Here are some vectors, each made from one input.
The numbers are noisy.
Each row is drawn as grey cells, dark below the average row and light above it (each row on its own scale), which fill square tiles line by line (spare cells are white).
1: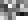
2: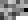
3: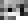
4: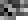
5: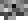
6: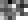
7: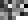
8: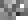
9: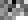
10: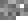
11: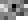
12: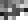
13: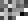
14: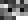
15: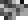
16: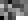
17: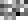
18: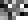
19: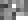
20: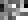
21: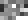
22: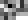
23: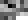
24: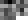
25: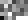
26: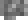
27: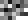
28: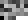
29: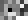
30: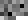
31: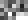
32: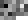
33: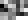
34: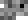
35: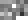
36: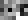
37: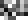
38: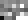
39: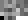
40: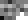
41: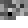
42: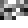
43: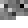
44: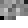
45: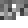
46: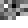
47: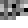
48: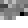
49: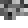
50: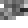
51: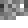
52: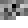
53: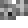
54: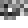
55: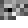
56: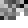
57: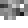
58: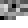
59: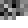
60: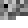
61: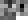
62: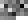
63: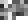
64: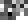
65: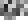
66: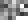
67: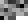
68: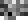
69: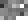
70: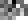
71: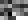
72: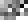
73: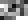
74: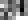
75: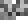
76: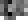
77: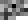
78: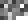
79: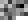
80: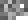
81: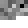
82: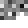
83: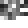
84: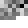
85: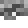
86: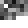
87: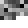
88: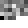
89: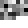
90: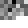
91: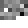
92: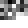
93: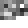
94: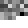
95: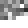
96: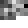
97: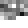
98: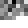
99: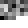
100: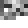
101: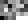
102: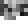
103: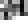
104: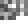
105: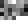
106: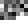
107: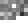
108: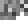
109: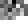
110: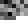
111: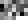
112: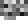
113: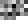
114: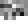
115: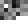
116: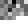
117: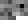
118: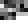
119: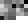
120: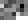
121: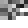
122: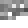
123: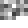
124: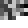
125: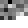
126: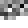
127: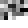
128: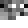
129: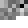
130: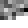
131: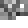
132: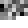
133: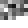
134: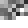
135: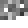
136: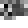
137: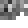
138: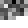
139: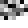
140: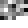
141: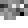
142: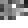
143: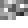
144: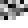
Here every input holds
either a fixed value, or one of 9 labels and four true/false values.
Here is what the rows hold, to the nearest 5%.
About 5% of them hold a fixed value. The rest hold one of 9 labels and four true/false values.
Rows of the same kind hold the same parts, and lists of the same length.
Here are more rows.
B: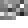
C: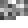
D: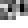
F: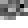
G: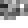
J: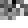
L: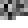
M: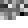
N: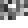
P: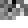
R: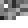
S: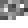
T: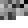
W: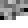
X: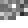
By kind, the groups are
B, C, D, F, G, L, M, N, R, S, T, W, X
J, P

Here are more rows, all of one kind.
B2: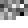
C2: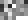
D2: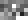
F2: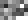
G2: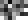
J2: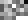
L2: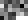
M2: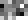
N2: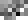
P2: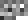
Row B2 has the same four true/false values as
F2 and M2.
